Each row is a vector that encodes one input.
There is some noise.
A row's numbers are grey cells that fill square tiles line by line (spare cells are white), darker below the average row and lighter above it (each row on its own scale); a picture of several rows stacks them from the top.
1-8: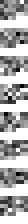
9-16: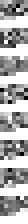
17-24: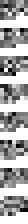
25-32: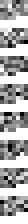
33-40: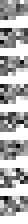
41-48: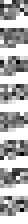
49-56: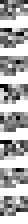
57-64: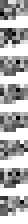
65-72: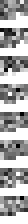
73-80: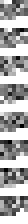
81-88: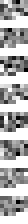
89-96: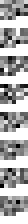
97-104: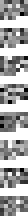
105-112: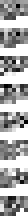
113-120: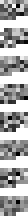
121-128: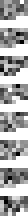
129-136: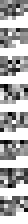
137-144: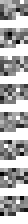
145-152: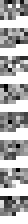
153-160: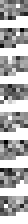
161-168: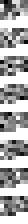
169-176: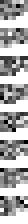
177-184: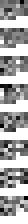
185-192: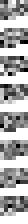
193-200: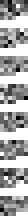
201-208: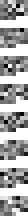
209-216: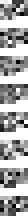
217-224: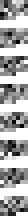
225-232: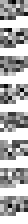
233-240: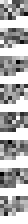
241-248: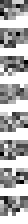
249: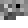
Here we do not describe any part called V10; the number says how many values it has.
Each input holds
a value of V10, together with either a point on a 6-point circle, or three true/false values.
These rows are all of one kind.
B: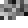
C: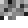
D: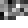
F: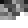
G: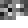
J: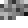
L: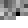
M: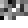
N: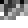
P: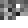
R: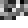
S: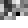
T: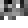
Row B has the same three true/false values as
G, R and T.
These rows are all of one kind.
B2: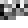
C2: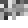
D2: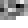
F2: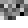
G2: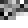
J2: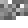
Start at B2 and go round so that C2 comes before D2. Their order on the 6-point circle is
B2, J2, C2, G2, D2, F2.
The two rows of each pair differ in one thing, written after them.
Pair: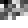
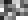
one of the three true/false values
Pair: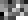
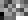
the value of V10
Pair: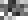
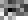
one of the three true/false values
